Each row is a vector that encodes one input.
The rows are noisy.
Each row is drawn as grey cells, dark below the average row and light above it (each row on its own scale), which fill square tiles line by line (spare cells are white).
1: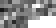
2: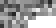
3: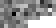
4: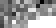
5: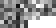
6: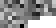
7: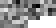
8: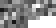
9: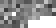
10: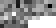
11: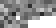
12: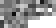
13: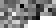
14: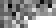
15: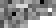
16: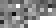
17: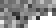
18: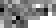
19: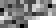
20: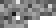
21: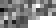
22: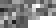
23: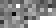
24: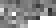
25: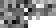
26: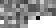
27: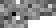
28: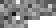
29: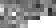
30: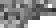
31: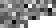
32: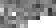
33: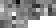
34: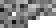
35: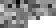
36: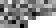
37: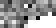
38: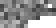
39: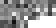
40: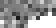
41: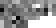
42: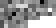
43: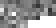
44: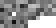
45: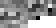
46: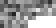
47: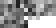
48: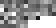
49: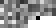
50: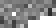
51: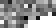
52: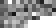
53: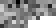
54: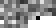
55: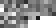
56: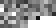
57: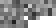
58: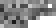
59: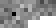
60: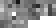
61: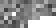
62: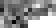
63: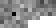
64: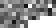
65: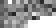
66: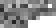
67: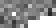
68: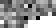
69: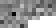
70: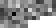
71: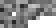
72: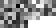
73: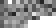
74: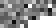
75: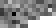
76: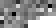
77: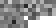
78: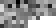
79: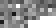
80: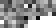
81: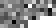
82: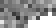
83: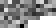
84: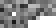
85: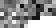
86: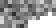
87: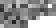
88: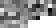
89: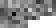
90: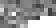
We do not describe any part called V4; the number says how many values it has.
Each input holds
a value of V4, together with either one of 7 labels, or four true/false values.
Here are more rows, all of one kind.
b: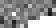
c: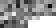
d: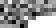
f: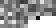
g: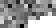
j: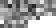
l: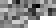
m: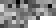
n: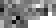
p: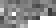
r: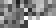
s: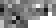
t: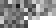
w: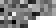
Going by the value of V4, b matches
f, n, p and s.
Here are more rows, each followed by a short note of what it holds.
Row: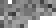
one of 7 labels and a value of V4
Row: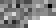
four true/false values and a value of V4
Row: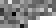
one of 7 labels and a value of V4
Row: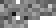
one of 7 labels and a value of V4
